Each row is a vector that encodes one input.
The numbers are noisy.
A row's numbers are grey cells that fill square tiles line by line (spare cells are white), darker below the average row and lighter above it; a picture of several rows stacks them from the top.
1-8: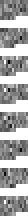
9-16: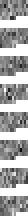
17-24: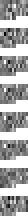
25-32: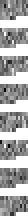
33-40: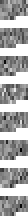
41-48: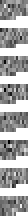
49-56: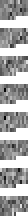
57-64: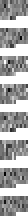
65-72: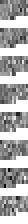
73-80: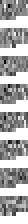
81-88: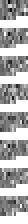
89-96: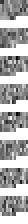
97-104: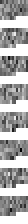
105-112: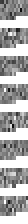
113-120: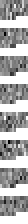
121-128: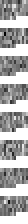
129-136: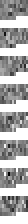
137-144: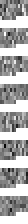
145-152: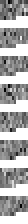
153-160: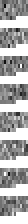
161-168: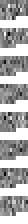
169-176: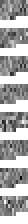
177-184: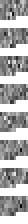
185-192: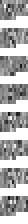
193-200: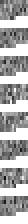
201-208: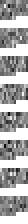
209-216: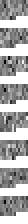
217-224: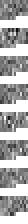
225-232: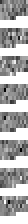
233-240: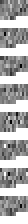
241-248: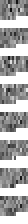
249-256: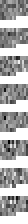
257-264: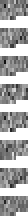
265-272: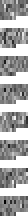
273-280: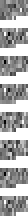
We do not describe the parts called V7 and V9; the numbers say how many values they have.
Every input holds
either a point on a 5-point line, a true/false value and a value of V9, or a point on an 8-point line and a value of V7.
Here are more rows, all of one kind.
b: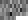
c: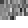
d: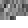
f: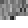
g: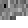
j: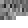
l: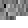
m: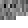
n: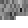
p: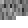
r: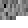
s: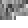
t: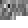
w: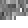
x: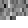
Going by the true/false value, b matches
c, f, n and t.
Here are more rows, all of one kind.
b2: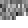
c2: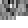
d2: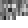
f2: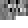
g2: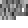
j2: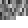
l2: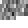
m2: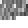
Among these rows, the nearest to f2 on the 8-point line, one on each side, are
c2 and l2.
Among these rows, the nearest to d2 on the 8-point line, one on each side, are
l2 and m2.
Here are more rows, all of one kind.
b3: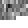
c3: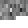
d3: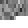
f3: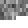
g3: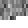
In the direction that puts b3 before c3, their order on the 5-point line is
b3, f3, c3, d3, g3.
